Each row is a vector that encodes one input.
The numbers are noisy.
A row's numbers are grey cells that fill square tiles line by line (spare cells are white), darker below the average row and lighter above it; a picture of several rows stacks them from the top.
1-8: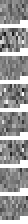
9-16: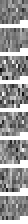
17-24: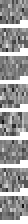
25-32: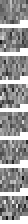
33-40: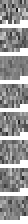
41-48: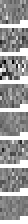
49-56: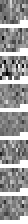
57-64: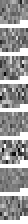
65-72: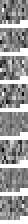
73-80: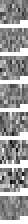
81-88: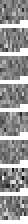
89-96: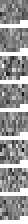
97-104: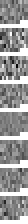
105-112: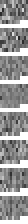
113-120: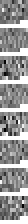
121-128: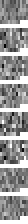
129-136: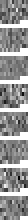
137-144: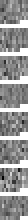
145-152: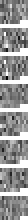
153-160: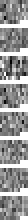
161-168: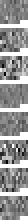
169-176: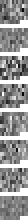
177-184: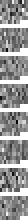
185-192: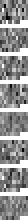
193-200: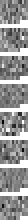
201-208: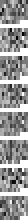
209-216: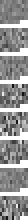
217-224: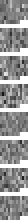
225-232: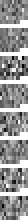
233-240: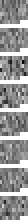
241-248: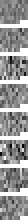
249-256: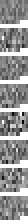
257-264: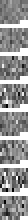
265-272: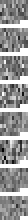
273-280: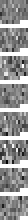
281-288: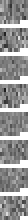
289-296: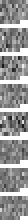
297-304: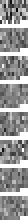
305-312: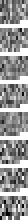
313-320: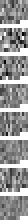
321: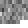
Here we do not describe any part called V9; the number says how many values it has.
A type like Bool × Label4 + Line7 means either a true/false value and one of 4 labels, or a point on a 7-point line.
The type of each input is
Bool × V9 + Line4 × Line5.
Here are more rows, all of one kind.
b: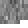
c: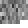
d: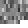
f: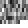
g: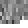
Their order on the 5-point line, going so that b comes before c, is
g, f, b, c, d.
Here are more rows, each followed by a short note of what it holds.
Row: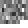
a point on a 4-point line and a point on a 5-point line
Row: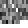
a true/false value and a value of V9
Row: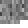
a true/false value and a value of V9
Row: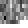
a true/false value and a value of V9
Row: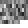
a true/false value and a value of V9
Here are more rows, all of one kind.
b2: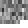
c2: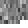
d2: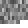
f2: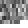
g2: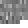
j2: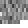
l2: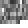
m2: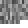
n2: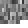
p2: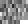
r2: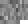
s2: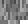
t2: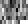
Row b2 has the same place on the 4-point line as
j2 and p2.
